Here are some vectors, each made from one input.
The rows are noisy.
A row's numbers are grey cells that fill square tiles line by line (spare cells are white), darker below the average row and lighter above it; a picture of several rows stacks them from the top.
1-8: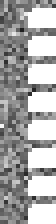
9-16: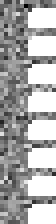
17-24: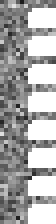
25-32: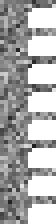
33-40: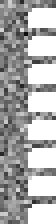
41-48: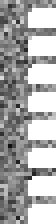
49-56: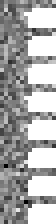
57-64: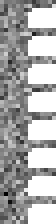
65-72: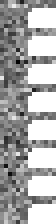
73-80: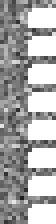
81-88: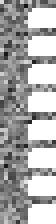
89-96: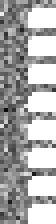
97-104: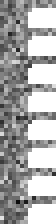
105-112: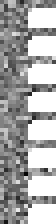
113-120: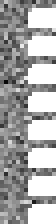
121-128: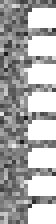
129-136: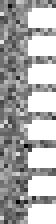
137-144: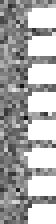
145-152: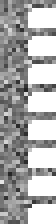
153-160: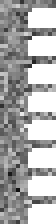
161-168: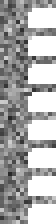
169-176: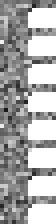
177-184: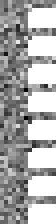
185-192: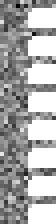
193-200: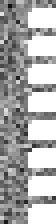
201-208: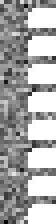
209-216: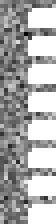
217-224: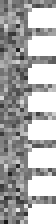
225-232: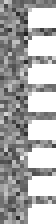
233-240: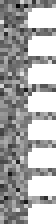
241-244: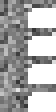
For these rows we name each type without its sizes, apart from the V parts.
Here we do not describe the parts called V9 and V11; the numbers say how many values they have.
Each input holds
either a point on a line and a value of V11, or four true/false values, or a value of V9.
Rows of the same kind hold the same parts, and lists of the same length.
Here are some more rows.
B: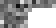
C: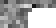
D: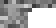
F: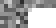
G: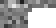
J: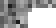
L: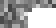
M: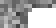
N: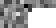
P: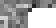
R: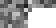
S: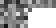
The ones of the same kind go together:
B, N, R, S
C, D, F, G, M, P
J, L

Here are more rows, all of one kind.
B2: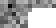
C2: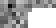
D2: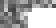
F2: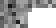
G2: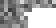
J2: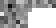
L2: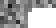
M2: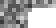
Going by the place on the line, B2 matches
F2 and L2.
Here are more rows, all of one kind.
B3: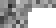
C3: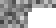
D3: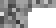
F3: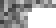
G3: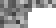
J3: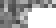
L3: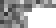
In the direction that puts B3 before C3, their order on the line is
B3, D3, G3, C3, J3, F3, L3.
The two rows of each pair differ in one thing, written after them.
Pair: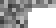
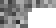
the value of V11
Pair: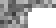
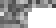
the value of V11
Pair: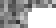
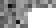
the place on the line
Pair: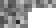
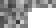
the place on the line
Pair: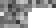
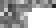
the place on the line
